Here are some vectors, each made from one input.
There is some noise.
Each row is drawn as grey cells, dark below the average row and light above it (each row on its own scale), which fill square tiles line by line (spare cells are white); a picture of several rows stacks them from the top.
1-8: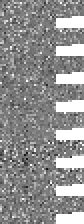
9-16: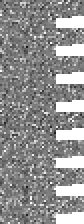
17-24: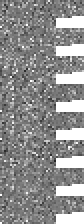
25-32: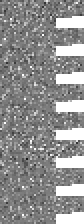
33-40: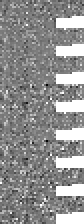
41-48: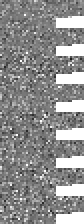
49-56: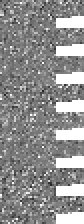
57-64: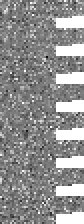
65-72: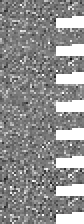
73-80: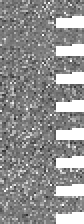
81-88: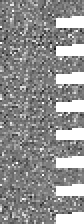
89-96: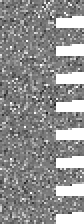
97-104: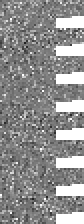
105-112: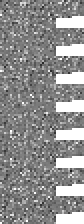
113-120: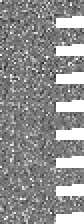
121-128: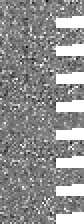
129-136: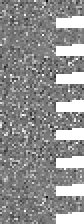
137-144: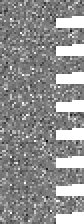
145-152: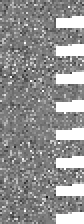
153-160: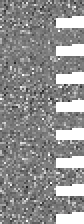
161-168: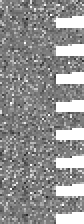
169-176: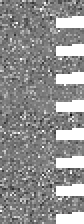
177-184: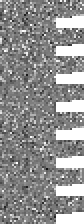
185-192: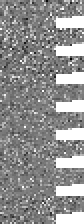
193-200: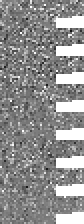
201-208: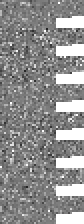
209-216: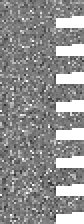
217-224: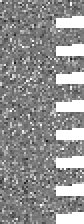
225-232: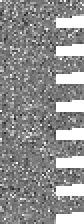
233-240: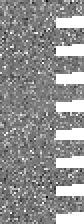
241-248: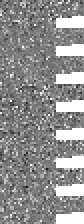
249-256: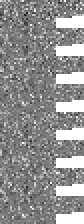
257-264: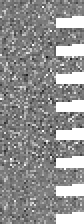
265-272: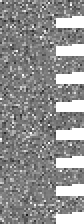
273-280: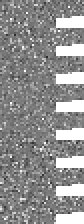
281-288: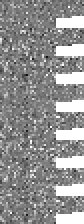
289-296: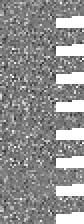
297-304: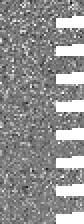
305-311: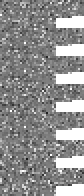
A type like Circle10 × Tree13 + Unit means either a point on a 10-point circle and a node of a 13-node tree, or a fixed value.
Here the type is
Bool × Bool × Bool + Line11.
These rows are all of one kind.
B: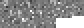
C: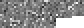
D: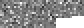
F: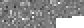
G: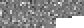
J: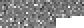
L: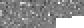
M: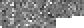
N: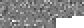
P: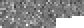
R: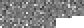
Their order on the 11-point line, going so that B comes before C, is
B, F, L, G, D, C, N, J, R, P, M.
